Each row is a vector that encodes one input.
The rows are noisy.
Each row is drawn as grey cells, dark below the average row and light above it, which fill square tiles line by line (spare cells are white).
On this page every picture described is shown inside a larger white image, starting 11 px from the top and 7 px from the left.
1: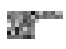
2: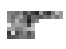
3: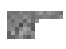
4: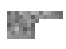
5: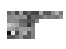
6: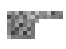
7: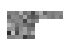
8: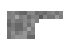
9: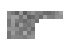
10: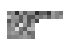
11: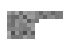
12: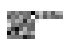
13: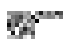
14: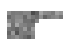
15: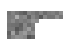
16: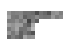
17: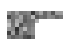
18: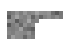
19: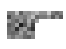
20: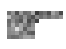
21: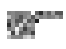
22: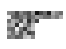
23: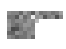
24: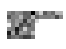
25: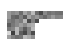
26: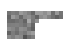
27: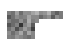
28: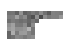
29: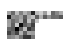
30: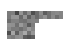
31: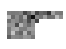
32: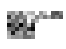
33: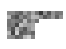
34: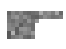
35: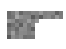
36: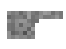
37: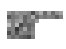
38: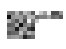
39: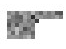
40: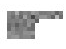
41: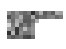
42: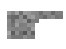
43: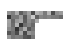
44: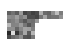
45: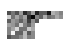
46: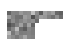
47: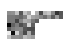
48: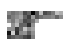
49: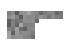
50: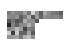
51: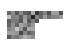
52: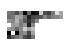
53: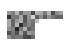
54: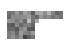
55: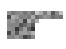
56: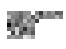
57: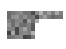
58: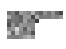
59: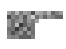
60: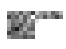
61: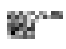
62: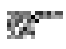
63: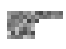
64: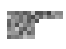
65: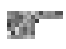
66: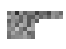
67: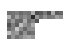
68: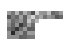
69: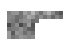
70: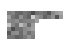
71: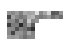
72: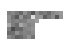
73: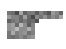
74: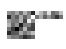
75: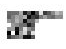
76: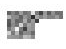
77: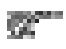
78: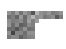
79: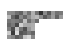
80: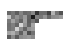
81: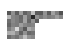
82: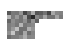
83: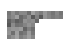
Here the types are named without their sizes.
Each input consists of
either a label and three true/false values, or a point on each of two lines.
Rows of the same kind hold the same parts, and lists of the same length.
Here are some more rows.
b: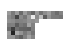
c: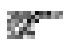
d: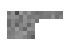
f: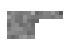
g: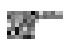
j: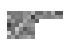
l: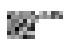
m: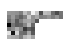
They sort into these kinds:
b, c, g
d, f, j, l, m

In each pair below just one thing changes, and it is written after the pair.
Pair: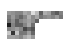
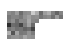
one of the three true/false values
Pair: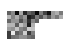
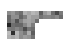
one of the three true/false values
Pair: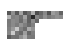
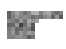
one of the three true/false values
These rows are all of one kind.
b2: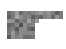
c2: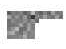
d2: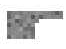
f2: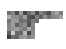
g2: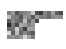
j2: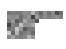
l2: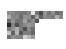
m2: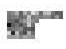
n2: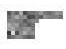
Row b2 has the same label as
d2 and j2.
